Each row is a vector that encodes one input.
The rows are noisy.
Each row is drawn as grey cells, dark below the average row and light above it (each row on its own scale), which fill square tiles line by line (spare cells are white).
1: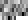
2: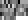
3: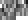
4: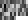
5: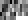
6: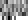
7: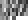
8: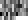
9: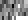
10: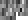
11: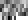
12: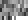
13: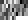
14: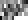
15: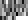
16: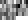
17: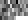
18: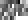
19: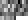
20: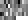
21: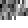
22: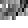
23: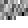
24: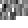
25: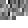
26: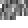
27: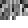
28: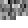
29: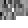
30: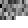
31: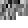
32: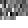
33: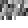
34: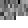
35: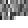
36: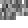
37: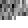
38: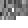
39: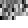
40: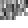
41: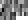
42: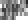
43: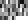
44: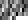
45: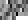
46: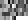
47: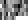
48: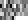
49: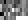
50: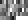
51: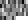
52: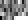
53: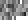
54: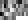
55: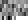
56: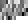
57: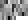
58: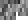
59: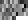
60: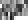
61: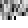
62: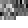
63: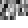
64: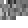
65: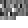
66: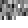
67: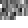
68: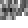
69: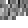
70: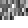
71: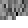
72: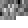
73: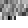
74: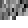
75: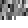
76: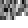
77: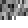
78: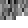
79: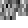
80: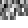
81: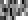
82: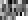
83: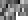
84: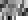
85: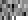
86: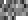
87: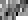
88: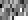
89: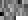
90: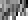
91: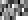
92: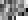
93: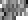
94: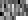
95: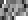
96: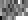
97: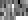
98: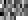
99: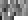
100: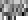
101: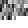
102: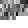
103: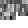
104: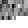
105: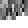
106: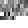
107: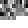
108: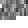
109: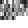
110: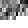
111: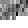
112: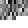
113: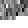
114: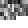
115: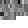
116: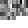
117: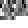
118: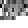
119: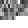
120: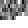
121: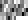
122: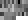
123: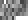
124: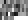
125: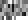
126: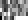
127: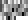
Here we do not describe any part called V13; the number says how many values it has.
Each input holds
either a point on an 8-point line, or three true/false values and a value of V13.
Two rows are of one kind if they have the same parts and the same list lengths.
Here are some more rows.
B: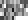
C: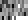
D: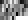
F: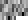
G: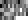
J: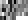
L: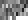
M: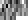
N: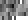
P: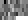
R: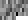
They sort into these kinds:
B, D, G, J, L, M, P, R
C, F, N

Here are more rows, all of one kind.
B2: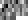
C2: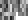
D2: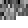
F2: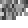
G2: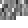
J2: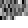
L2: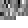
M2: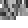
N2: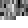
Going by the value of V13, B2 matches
F2, G2 and M2.
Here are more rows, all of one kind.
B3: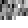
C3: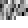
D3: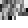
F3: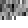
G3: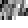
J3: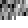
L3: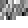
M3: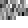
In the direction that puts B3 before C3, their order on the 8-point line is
F3, J3, B3, G3, D3, L3, M3, C3.
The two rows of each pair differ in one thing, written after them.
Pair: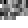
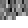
one of the three true/false values
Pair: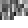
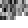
one of the three true/false values
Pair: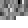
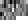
one of the three true/false values
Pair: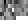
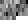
one of the three true/false values
